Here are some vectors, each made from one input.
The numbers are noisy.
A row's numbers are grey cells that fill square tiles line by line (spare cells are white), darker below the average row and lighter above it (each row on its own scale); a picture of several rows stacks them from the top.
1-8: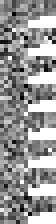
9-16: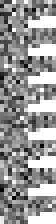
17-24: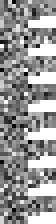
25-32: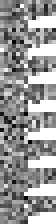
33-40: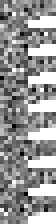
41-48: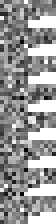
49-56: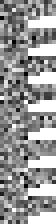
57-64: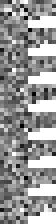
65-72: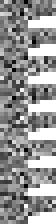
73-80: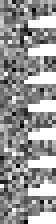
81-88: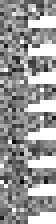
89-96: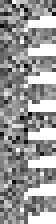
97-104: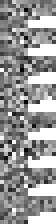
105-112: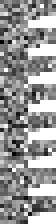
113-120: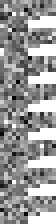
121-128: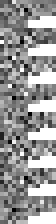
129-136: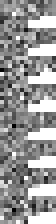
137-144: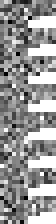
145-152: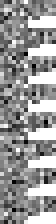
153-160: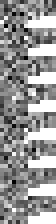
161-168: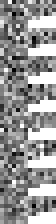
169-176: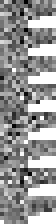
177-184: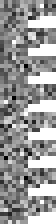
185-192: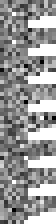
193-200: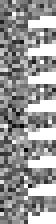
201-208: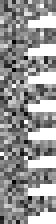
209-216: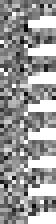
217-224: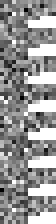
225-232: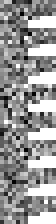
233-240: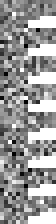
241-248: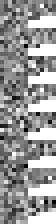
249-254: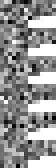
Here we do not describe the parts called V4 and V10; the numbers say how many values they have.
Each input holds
a true/false value and a value of V4, together with either a point on a 7-point line and a value of V10, or a node of an 8-node tree.
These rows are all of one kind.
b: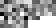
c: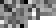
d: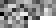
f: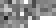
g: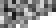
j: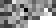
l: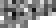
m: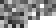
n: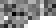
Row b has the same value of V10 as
d and j.
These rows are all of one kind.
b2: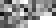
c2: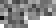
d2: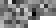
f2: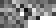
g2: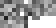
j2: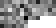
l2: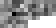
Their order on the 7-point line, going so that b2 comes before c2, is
f2, j2, b2, l2, g2, d2, c2.
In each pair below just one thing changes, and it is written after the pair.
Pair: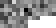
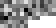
the value of V4
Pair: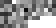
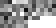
the value of V4
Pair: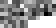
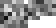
the true/false value
